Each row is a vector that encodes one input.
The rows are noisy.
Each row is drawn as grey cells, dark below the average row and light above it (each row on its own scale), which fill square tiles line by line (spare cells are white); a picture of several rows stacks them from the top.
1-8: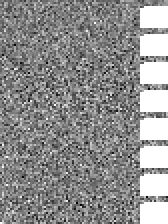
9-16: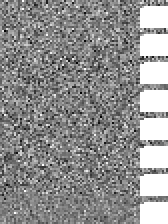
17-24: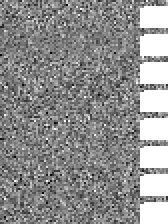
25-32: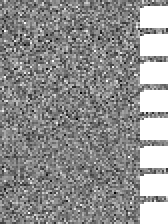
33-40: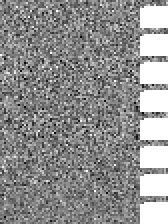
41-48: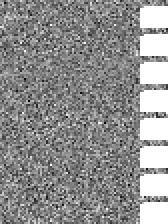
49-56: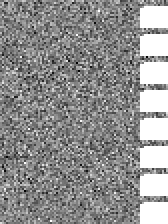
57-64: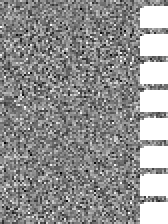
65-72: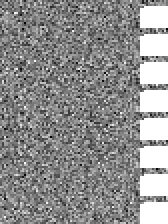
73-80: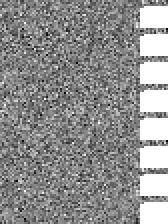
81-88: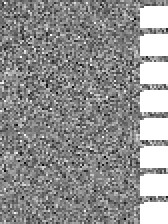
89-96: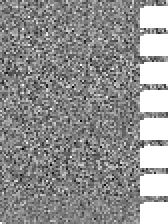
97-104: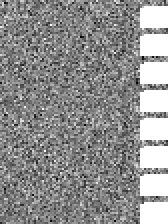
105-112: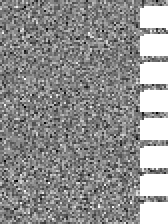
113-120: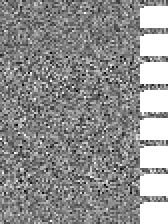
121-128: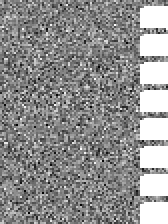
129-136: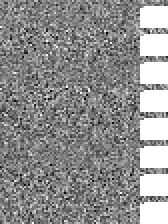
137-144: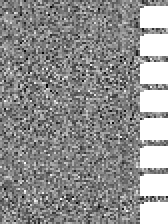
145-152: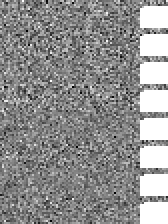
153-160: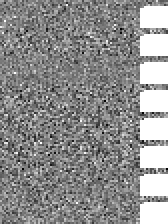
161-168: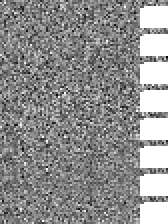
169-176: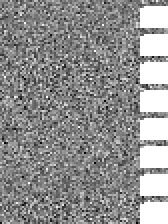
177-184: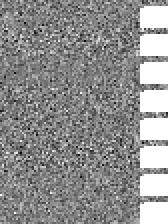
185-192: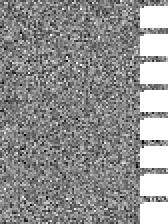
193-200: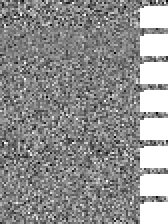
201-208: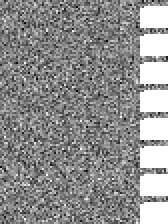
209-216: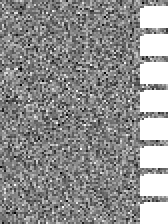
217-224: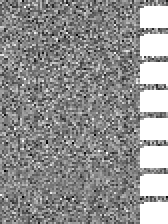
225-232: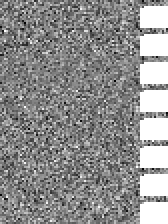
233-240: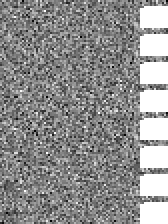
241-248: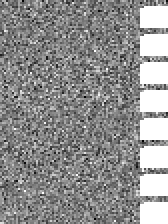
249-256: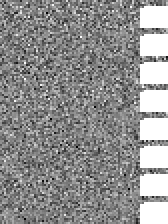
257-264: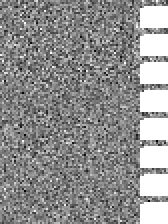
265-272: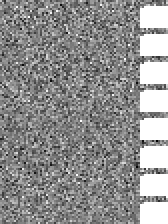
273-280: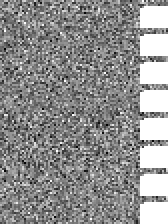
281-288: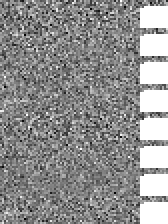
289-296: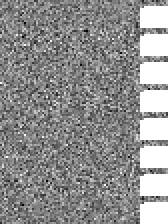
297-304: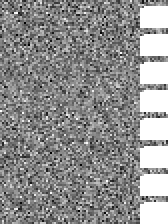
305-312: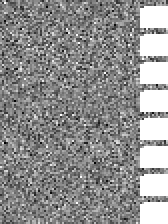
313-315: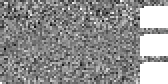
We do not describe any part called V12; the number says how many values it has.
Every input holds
a true/false value, together with either a point on a 7-point line and a node of a 10-node tree, or a list of up to two values of V12.
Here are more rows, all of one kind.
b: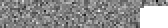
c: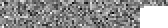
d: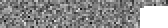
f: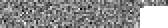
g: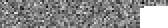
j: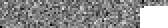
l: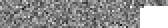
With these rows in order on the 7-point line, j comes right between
c and d.
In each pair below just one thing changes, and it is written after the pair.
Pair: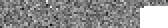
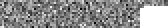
the place on the 7-point line
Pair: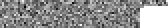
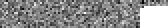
the place on the 7-point line
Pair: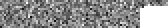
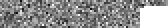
the node of the tree
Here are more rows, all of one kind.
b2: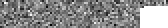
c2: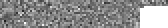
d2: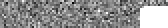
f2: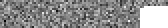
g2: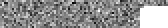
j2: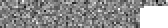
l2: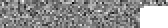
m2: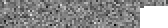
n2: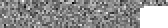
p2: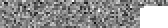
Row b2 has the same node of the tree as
f2, g2 and j2.
